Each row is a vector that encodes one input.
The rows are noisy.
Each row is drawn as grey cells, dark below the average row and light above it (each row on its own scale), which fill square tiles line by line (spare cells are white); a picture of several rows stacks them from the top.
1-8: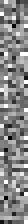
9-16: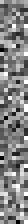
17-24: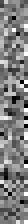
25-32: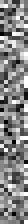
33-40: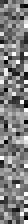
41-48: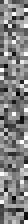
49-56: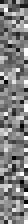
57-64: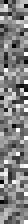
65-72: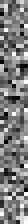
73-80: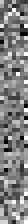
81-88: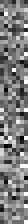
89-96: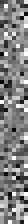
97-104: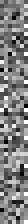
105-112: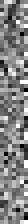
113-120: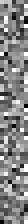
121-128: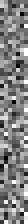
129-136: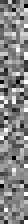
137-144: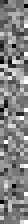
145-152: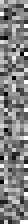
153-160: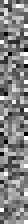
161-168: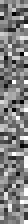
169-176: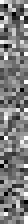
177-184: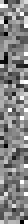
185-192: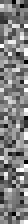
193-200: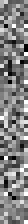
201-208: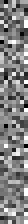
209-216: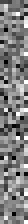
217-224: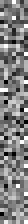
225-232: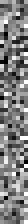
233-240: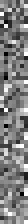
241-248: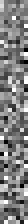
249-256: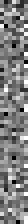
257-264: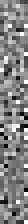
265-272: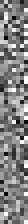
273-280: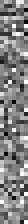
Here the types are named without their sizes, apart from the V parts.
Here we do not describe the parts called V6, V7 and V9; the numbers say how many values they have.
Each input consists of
either two labels and a value of V6, or four true/false values and a value of V9, or a value of V7.
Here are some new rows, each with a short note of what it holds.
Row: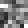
four true/false values and a value of V9
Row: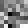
two labels and a value of V6
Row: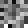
two labels and a value of V6
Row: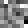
a value of V7
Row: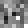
a value of V7
